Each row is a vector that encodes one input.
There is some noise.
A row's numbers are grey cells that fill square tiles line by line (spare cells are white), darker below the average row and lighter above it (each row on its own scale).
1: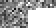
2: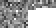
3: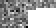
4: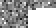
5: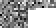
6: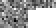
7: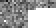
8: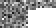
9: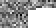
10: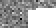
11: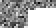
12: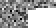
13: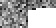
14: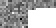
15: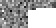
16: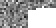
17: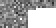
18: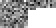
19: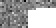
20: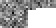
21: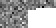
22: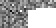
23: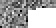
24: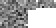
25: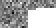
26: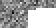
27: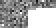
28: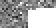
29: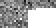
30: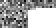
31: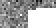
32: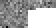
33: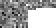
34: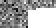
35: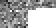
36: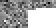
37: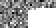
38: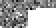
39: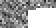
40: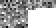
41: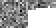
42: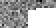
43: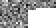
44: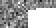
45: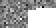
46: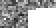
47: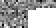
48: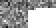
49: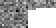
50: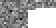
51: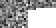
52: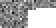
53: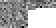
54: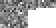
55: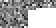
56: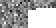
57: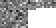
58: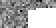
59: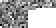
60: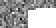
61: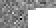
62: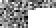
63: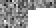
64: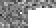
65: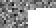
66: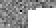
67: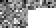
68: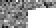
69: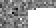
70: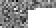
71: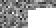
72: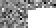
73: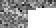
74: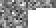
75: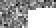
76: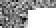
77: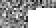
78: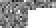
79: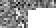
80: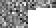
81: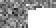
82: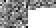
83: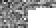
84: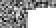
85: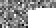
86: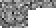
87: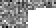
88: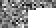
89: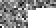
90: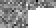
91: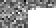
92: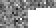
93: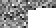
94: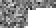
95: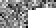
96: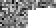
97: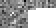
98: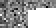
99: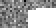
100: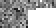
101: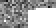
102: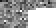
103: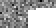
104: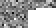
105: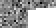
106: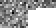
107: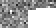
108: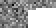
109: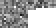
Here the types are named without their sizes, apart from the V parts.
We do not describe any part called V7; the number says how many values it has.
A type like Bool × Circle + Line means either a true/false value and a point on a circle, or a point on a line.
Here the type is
(Bool × Bool × Bool × Bool + Line) × V7.
